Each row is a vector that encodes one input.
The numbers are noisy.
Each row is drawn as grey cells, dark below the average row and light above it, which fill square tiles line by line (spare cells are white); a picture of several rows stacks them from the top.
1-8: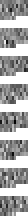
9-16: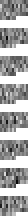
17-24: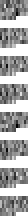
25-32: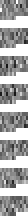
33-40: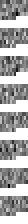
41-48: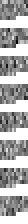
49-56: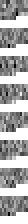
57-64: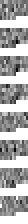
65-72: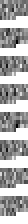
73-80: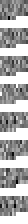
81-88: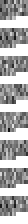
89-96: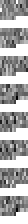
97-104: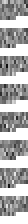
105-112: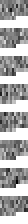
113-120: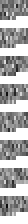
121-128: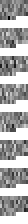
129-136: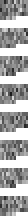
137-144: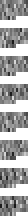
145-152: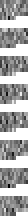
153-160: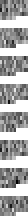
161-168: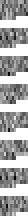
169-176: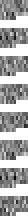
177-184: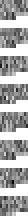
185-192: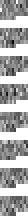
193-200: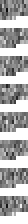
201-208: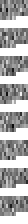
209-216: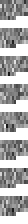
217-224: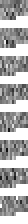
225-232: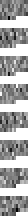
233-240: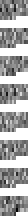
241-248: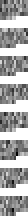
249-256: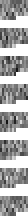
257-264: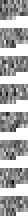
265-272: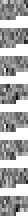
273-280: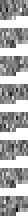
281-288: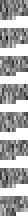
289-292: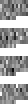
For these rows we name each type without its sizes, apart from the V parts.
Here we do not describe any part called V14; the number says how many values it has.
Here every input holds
either a point on a line, or a node of a tree and a true/false value, or a value of V14.
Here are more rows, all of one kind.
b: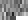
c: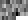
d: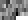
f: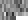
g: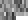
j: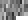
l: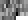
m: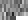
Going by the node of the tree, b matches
d and m.
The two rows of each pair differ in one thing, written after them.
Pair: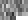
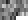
the true/false value
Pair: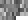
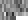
the node of the tree
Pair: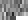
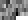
the true/false value
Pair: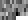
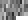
the true/false value
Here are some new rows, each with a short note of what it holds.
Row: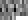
a point on a line
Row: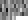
a point on a line
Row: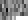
a point on a line
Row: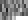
a point on a line
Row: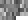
a node of a tree and a true/false value
